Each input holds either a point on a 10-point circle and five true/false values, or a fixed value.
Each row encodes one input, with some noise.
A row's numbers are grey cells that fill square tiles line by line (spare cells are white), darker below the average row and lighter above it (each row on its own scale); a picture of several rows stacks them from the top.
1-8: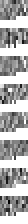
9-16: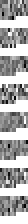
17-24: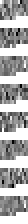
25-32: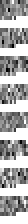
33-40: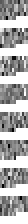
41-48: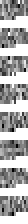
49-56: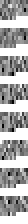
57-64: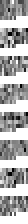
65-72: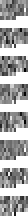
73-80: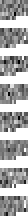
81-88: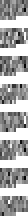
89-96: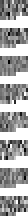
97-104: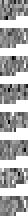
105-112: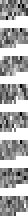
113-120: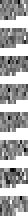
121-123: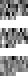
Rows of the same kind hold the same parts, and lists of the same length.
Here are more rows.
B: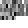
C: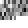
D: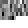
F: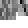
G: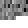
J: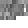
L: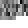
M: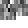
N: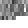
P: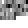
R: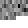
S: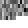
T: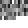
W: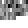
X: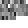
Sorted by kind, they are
B, C, F, G, J, L, M, N, P, R, S, T, W, X
D

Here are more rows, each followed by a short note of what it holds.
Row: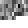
a point on a 10-point circle and five true/false values
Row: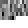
a fixed value
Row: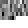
a fixed value
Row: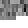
a point on a 10-point circle and five true/false values
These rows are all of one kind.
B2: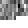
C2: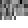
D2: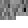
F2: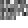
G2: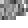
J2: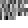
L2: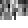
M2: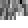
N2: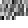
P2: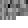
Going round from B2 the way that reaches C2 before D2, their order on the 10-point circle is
B2, G2, J2, M2, C2, P2, D2, L2, F2, N2.
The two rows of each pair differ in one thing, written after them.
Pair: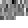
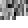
the place on the 10-point circle
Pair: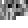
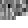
one of the five true/false values
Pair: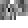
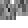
one of the five true/false values
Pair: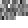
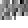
the place on the 10-point circle
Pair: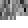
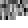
one of the five true/false values
